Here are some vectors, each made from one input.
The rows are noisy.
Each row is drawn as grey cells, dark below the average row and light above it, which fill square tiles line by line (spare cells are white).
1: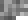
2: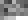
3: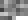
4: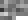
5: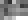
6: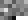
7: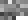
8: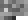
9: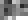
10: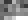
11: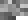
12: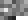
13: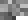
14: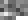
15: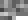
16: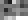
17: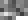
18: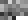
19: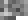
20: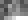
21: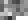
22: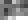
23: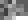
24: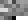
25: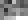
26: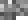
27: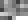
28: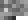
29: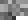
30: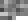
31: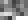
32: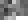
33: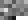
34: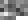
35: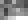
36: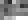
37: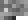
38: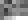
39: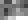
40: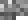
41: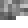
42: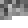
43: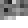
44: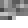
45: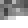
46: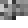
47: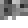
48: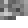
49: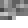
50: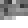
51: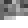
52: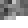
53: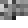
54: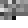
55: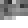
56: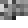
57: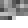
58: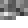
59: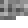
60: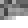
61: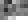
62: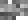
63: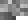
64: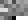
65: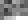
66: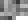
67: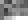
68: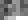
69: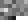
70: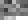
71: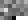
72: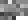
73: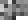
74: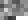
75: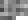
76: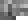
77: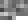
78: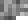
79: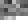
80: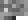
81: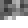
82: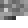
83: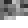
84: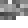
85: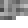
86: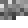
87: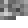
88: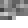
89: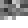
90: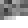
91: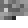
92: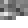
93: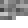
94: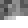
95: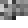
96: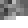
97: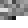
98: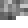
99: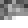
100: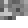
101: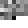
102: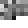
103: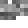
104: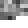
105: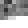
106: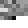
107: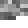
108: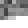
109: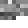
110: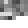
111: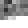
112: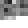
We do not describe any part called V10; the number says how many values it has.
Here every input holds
either a point on an 8-point line and a true/false value, or a value of V10.
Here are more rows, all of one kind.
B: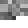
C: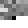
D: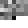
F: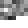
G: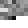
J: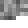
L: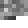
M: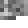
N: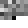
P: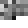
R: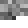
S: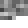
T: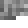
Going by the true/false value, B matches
J, R, S and T.
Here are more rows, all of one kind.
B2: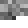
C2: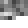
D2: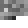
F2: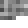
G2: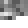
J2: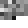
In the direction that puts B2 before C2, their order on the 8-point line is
J2, B2, D2, F2, G2, C2.
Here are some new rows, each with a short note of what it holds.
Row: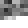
a value of V10
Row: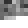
a value of V10
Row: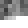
a value of V10
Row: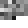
a point on an 8-point line and a true/false value
